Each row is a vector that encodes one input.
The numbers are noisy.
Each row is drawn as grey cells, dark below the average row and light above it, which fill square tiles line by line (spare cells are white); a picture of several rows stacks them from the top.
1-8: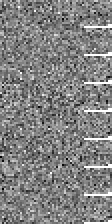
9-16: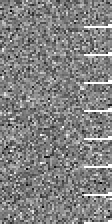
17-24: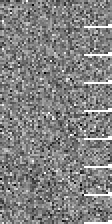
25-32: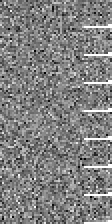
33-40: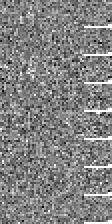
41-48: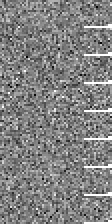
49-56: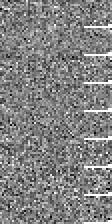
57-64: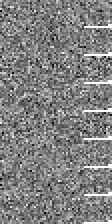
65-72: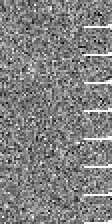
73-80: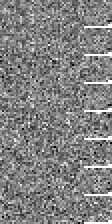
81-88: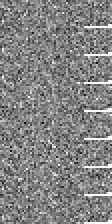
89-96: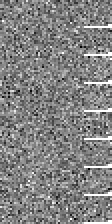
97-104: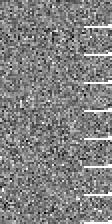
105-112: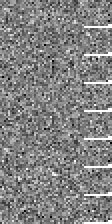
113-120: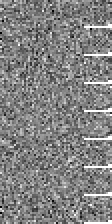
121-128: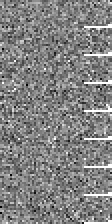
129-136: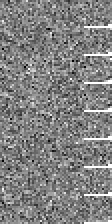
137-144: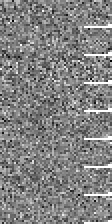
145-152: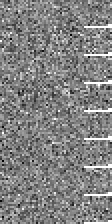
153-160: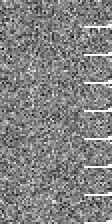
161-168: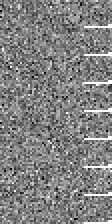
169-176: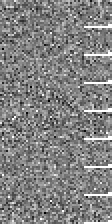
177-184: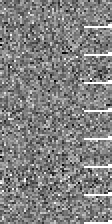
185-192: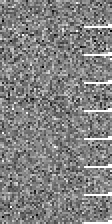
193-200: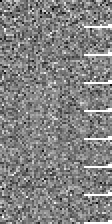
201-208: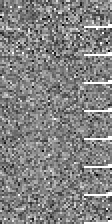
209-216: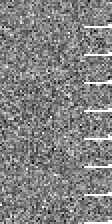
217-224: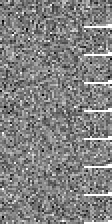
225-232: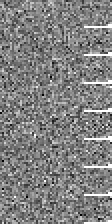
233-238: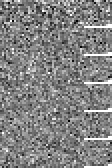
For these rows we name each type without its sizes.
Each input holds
either a point on a line, or a node of each of two trees.
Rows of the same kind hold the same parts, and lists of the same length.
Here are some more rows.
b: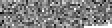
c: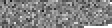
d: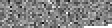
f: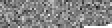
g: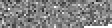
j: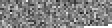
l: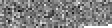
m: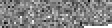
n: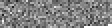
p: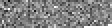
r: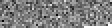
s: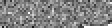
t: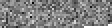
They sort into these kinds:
b, l, r
c, d, f, g, j, m, n, p, s, t

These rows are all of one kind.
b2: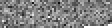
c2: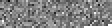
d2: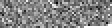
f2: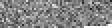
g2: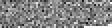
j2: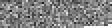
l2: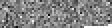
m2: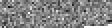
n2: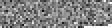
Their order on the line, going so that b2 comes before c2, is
l2, b2, m2, n2, g2, f2, d2, c2, j2.
